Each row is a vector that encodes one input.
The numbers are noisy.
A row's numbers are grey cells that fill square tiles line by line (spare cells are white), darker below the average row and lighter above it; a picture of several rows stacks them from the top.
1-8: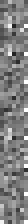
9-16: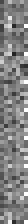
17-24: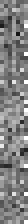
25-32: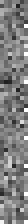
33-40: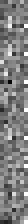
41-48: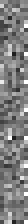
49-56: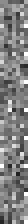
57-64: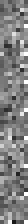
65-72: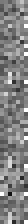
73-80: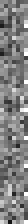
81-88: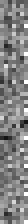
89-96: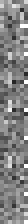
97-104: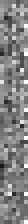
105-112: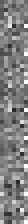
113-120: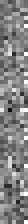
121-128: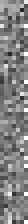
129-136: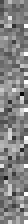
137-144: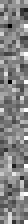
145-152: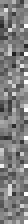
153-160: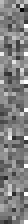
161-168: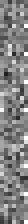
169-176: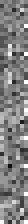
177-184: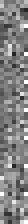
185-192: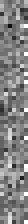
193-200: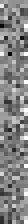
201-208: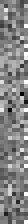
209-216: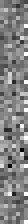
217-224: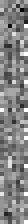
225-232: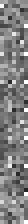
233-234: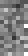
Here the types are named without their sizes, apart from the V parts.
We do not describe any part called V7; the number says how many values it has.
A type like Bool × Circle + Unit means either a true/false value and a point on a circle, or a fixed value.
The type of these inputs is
Bool × Label + Line × (Line + V7).
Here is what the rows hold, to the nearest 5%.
About 45% of them hold a label and a true/false value. The rest hold a point on a line, together with either a point on a line, or a value of V7.
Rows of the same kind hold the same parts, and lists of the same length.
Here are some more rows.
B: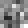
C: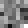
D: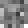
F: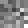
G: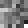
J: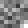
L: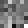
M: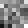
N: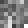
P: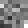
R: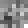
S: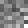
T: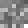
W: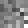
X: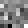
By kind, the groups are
B, D, G, R, T
C, J, M, P, X
F, L, N, S, W

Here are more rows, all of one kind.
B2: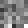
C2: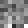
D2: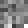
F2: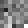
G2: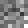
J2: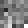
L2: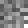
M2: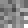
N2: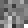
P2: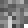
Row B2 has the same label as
C2, D2 and M2.
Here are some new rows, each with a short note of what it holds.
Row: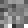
a label and a true/false value
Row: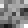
a point on each of two lines
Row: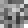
a point on a line and a value of V7
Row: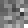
a label and a true/false value
